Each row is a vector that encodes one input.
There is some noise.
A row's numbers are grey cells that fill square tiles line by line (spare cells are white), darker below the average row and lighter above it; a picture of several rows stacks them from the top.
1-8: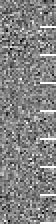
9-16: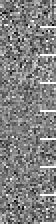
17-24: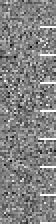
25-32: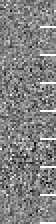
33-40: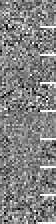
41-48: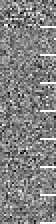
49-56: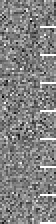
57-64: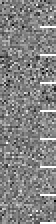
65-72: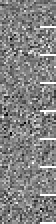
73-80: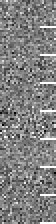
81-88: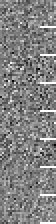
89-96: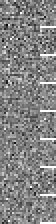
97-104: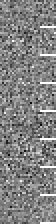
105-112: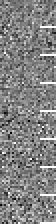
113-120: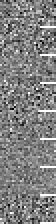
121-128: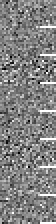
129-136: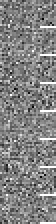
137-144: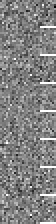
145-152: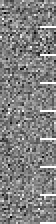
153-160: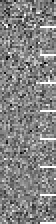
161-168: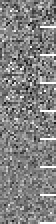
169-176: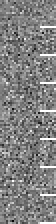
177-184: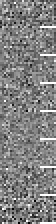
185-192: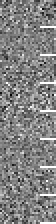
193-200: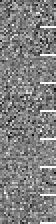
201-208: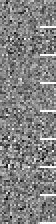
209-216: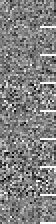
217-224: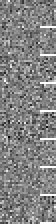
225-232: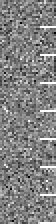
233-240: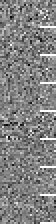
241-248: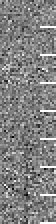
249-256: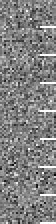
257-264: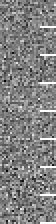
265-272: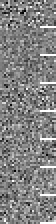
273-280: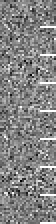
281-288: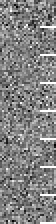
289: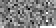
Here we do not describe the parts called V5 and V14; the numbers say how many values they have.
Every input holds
either a point on a 10-point line and a value of V5, or a point on an 11-point line and a value of V14.
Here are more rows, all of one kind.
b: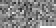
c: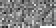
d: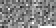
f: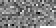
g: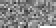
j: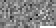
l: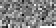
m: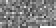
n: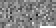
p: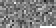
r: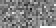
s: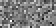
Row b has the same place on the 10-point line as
f, g and m.
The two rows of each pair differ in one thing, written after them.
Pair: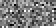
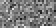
the place on the 11-point line
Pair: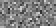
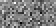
the place on the 11-point line
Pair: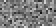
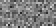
the value of V14
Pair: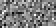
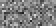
the value of V14
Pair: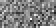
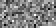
the value of V14
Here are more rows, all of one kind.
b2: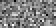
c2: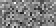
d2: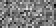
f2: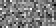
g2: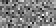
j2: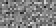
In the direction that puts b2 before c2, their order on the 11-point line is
g2, b2, f2, d2, j2, c2.
